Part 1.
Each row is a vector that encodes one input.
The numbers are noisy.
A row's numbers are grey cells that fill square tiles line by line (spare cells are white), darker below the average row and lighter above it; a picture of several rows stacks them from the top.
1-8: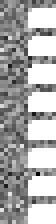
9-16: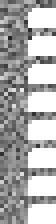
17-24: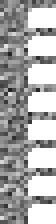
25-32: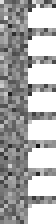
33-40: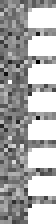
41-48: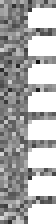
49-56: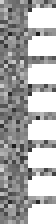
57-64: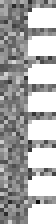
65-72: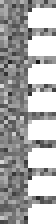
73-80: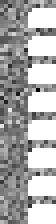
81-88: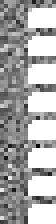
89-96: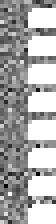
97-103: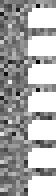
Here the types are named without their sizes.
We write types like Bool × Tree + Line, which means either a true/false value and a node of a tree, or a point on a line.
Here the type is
Label.
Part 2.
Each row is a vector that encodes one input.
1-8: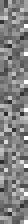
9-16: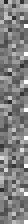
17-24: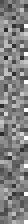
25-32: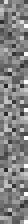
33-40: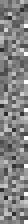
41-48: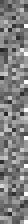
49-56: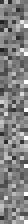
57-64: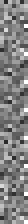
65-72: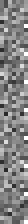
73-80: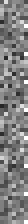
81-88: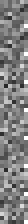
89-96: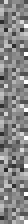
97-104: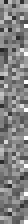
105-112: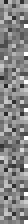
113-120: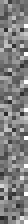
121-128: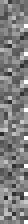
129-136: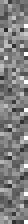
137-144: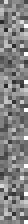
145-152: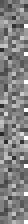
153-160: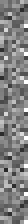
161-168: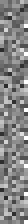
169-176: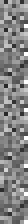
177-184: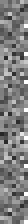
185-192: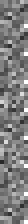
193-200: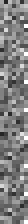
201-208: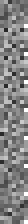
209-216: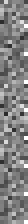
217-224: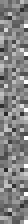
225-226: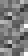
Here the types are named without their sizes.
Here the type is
Line.
